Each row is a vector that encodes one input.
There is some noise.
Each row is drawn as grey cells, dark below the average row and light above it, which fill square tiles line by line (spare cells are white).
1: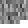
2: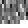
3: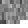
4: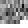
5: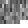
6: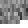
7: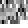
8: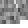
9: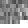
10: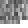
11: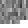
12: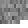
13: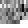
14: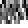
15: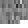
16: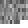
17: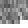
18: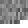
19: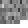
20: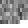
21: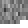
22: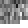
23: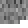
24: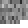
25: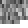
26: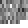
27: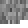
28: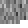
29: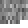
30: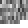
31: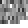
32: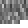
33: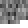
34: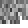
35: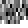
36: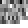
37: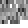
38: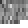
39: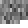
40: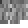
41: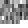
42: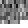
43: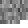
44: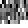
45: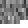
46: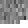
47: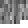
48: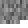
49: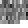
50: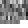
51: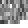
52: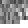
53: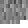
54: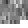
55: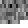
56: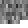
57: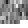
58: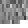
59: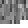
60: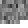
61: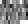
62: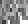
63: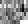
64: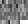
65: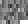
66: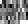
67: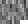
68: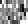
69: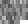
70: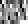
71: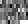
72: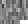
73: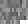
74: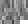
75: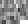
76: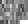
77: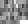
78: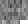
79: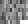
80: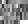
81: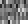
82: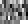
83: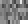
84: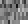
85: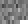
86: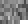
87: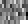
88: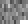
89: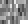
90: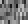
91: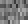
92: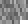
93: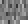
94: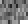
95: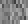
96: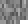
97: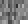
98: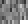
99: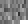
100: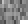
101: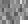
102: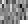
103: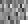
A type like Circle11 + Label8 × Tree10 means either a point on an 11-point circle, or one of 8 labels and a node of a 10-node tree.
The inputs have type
List2(Bool × Line5 + Line4 × Line4).
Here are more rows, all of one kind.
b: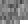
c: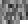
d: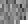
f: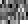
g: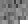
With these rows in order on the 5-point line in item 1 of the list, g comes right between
d and f.
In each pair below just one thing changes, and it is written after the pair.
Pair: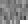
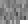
the true/false value in item 2 of the list
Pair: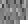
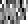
the true/false value in item 2 of the list
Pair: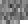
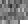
the true/false value in item 2 of the list
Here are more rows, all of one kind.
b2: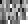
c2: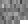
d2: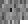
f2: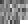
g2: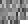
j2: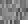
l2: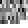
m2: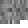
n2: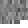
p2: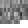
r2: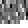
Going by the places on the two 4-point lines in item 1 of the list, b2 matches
d2 and m2.
